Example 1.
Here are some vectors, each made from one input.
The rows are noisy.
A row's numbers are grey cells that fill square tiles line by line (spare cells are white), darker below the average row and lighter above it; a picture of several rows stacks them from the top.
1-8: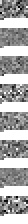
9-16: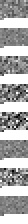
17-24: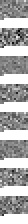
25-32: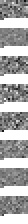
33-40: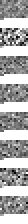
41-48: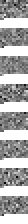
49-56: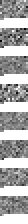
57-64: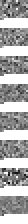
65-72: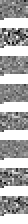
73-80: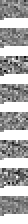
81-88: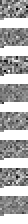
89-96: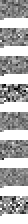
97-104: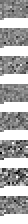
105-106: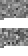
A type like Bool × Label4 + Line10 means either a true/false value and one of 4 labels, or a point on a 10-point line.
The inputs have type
Bool × Bool × Bool × Bool + Unit.
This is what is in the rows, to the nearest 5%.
About 5% of them hold a fixed value. The rest hold four true/false values.
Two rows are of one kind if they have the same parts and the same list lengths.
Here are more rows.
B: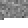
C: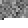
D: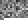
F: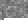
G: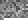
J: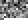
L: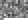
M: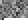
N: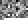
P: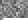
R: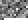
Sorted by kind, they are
B, C, F, L, M, P, R
D, G, J, N

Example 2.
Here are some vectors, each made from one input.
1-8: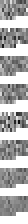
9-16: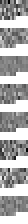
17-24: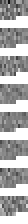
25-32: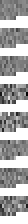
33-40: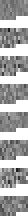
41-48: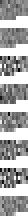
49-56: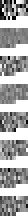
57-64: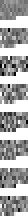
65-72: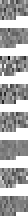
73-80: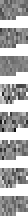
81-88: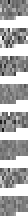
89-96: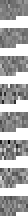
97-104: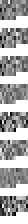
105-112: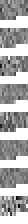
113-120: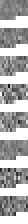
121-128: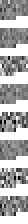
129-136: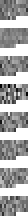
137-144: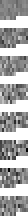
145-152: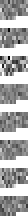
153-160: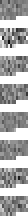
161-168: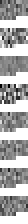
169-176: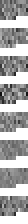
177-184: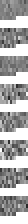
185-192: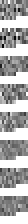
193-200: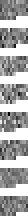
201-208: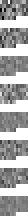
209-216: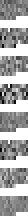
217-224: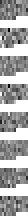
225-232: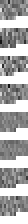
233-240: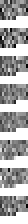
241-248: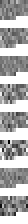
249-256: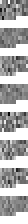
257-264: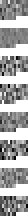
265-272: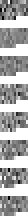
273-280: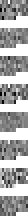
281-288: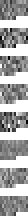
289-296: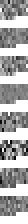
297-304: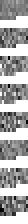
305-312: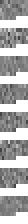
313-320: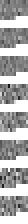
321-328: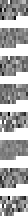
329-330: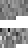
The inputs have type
Bool × Bool × Bool + Unit.
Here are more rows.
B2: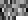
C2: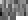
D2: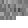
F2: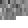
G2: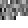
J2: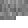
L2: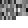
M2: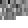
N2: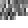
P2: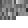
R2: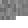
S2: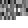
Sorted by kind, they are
B2, D2, F2, G2, J2, L2, M2, P2, R2, S2
C2, N2

